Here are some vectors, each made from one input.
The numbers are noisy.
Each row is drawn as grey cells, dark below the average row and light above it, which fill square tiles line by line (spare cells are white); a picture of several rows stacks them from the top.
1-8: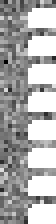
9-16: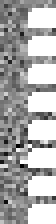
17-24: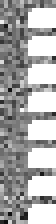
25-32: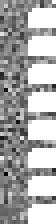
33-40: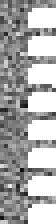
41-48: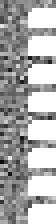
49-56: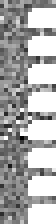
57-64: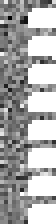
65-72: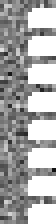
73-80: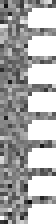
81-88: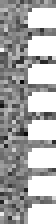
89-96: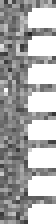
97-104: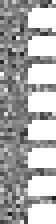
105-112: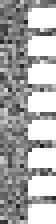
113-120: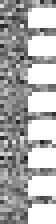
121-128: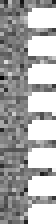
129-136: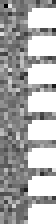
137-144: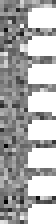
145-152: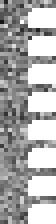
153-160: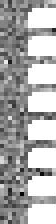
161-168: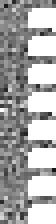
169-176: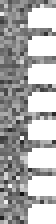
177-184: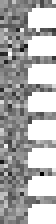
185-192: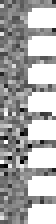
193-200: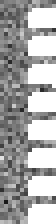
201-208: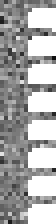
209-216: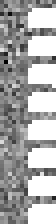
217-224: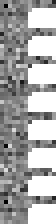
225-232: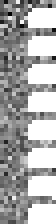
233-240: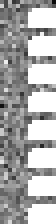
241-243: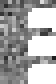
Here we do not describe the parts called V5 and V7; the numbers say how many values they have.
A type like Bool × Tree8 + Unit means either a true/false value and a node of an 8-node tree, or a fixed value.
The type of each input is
Label6 × List2(Line6) × V5 × V7.
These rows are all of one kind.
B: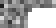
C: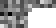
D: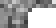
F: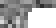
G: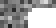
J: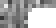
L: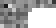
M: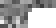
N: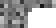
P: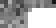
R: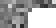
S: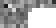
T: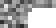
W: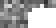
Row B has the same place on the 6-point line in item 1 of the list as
J, L, S and T.
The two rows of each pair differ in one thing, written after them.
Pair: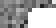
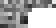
the value of V5
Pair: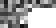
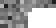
the place on the 6-point line in item 1 of the list
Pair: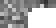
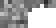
the value of V5
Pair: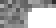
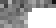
the value of V5
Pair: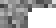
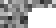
the label
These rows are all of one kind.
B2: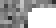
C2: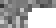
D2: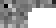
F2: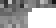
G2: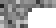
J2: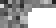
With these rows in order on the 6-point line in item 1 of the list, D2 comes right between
C2 and G2.
